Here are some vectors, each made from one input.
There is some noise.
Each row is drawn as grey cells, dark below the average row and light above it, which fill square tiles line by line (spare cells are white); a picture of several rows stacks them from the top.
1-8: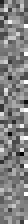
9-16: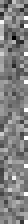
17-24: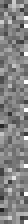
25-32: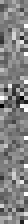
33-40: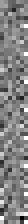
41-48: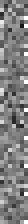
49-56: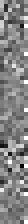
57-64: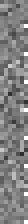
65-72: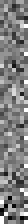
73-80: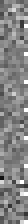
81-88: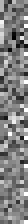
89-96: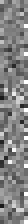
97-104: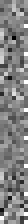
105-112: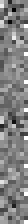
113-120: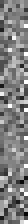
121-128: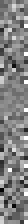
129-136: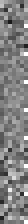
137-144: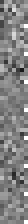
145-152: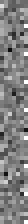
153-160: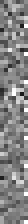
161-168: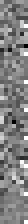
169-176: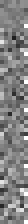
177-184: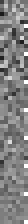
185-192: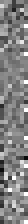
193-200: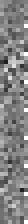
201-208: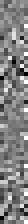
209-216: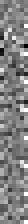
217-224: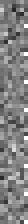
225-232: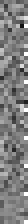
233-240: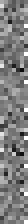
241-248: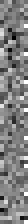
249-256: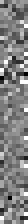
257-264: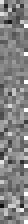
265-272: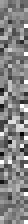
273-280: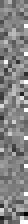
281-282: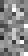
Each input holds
two labels (each one of 11), together with either a fixed value, or a point on each of two 3-point lines.
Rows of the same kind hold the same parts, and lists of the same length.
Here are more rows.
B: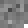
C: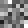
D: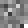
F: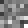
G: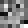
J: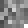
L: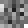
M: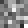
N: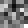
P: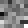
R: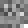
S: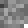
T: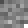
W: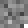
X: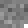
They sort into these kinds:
B, F, J, L, M, R, T, W, X
C, D, G, N, P, S

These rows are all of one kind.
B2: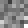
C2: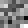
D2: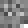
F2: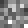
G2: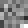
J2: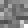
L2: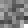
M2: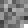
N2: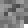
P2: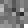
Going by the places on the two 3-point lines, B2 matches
C2 and G2.
